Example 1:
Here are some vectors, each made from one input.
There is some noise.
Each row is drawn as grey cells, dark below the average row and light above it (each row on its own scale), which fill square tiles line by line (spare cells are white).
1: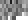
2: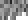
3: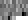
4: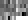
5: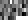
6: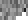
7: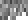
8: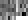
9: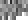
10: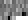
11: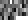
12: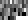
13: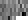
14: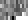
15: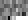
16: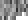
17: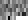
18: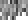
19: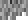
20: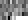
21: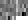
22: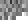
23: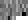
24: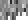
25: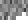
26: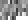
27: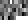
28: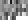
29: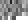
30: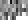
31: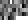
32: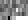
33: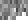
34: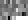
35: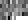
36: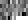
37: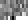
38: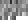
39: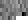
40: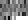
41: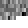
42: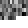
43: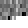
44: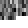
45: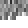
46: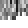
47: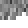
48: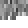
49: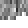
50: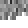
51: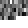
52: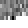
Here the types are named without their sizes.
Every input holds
a true/false value, together with either a fixed value, or a node of a tree.
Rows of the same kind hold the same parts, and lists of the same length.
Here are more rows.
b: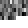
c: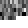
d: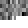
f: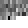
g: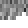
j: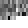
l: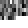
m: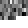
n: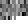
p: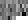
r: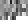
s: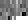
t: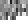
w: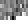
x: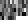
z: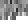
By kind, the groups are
b, c, l, m, w, x
d, f, g, j, n, p, r, s, t, z

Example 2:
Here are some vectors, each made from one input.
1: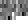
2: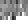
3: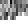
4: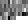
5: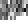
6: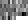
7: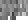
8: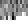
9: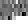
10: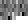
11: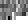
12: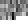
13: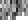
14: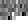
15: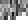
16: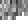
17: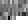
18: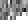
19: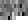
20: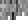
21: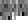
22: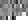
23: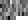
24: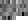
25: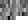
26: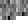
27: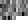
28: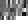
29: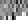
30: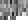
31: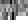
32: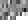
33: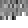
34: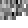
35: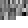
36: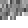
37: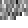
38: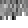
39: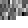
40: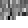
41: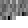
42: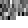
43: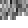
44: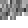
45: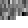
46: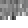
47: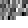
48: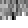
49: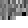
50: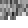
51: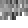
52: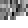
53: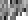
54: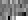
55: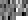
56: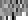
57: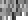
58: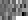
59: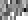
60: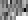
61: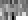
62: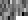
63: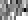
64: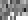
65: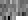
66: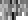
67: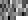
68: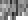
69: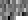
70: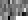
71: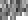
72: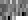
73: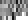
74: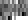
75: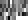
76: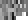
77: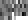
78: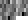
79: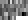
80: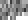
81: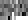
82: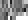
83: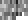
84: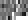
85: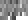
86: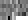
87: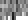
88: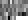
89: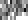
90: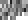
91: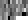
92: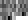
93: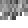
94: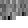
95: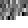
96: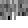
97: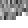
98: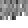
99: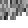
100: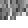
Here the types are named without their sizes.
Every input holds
a point on a line and a true/false value.
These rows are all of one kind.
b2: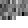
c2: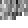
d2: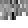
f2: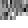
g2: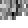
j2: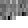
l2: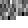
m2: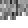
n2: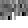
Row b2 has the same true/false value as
j2, l2 and n2.
